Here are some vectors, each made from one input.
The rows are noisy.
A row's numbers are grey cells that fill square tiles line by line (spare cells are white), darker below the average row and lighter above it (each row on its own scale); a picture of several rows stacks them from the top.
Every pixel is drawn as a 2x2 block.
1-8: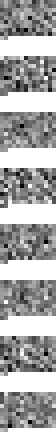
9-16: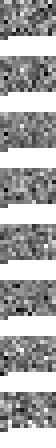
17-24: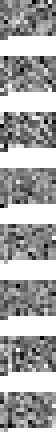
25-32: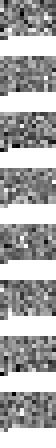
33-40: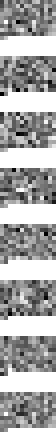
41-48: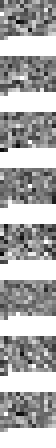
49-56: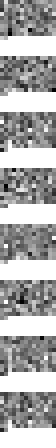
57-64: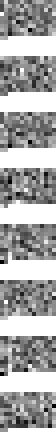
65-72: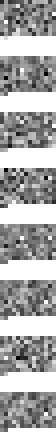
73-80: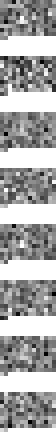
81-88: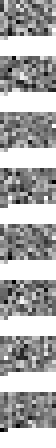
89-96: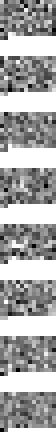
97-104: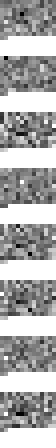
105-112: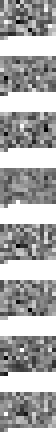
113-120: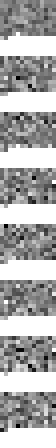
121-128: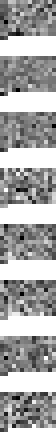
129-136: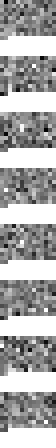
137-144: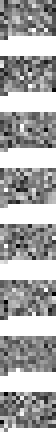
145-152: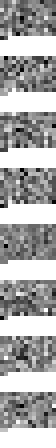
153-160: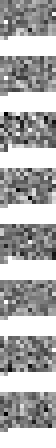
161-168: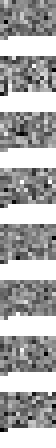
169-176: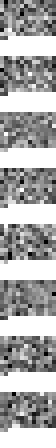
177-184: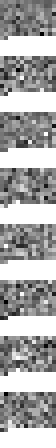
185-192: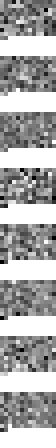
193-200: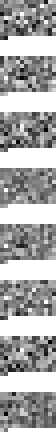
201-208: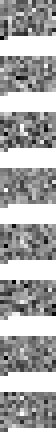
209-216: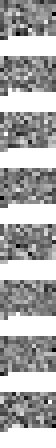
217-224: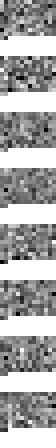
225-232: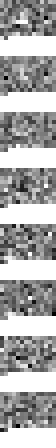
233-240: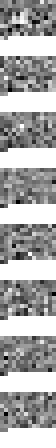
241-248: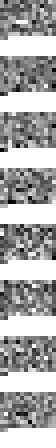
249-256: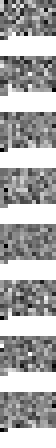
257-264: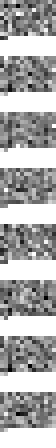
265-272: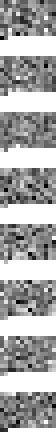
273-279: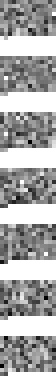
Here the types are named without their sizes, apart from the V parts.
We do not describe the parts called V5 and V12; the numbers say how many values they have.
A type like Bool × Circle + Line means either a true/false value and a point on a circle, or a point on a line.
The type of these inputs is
(Bool × V12 + V5) × (Tree + Unit).
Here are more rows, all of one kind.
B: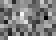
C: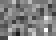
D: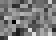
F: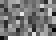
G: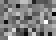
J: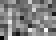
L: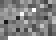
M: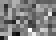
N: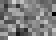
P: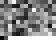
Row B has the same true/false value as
C, G, J and L.
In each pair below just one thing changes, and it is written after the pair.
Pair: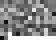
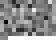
the node of the tree
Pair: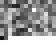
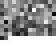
the node of the tree
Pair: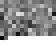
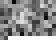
the node of the tree
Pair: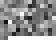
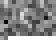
the node of the tree
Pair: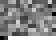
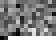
the value of V12
